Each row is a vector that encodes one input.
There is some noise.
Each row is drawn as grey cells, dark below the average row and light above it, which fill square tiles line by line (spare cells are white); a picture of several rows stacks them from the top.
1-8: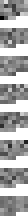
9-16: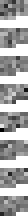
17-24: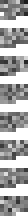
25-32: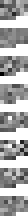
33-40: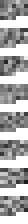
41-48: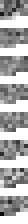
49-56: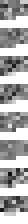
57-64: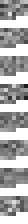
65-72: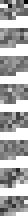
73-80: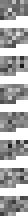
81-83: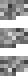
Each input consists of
a true/false value, together with a list of up to two points on a 5-point line.
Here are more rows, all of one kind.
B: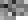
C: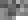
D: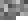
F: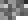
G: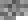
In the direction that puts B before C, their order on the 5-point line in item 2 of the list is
B, F, G, D, C.
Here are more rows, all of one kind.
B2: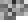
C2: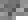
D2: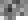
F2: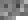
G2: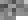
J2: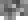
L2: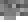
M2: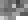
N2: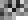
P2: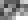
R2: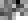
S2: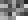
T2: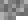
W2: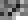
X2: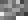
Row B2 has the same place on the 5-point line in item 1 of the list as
C2, D2, J2 and T2.
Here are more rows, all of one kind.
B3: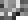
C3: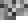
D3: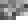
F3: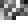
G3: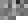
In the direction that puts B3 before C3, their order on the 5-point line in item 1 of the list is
D3, F3, B3, G3, C3.
